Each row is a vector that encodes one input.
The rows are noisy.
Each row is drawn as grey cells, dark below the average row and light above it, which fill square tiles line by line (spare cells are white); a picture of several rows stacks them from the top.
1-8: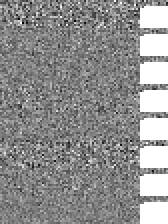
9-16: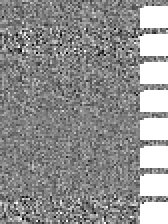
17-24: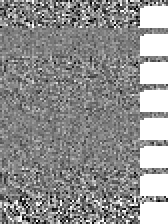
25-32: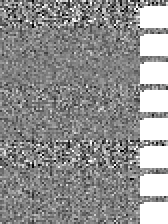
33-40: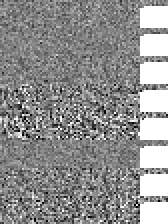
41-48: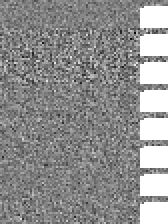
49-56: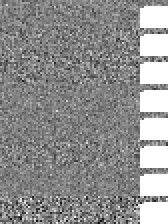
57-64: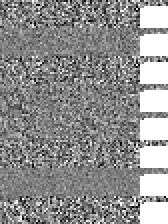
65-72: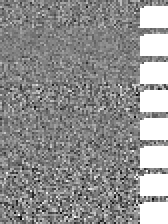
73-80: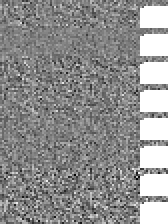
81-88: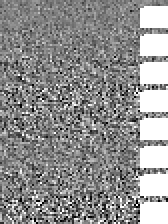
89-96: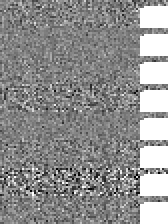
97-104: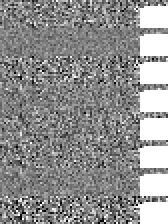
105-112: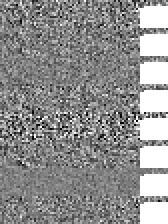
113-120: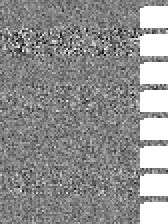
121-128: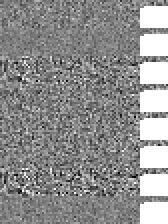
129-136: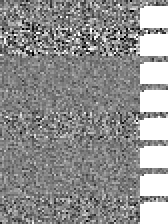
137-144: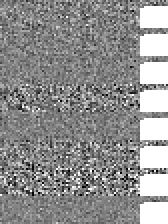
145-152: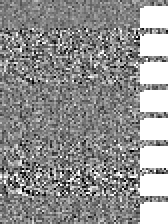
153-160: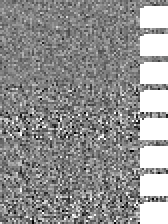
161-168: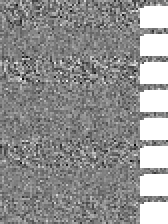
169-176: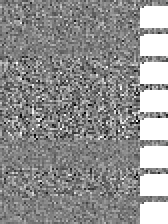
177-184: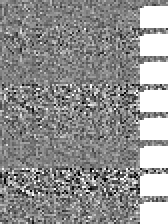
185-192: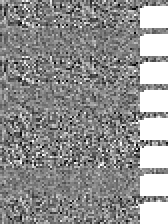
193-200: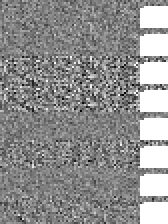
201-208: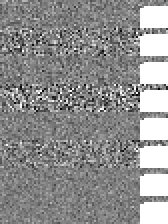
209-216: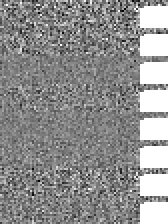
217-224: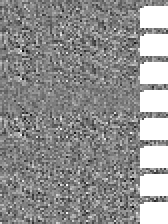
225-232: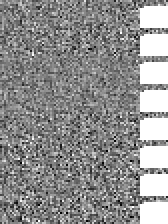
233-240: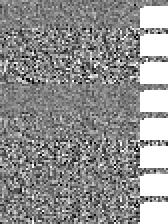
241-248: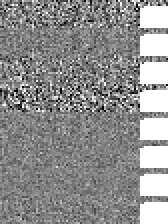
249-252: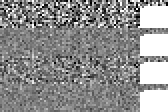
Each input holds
either one of 9 labels, or a point on a 9-point line.
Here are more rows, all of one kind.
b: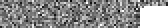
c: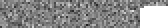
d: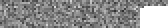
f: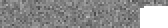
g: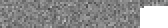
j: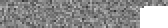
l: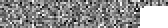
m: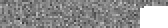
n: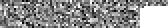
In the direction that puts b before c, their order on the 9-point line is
f, m, n, d, l, j, g, b, c.
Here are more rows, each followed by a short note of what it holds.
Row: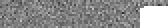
one of 9 labels
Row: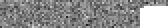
a point on a 9-point line
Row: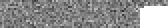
a point on a 9-point line
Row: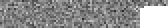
a point on a 9-point line
